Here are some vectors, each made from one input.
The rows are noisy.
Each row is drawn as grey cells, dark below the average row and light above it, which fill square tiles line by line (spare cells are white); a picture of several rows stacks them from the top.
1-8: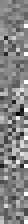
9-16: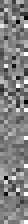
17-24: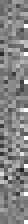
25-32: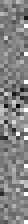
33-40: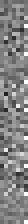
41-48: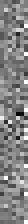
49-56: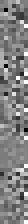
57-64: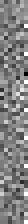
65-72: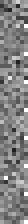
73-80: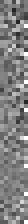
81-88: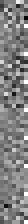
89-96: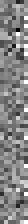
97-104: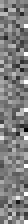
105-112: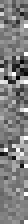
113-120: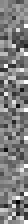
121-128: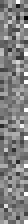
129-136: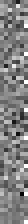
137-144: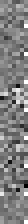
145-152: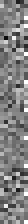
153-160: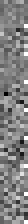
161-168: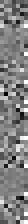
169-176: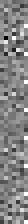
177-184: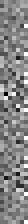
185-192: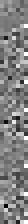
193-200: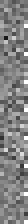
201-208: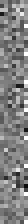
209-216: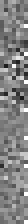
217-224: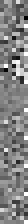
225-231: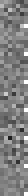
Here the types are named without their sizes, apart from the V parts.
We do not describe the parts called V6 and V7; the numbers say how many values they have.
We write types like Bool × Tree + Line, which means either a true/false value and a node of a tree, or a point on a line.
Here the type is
Bool × V6 + (Line + V7) × (Tree + Unit).
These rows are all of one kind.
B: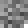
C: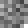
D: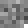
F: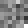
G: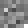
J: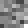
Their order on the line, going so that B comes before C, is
G, B, D, F, J, C.
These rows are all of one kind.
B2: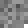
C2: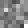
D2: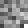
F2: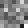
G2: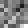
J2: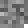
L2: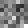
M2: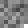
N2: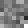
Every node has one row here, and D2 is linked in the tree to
F2 and N2.
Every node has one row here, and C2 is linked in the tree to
L2.
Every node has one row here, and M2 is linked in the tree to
L2 and N2.
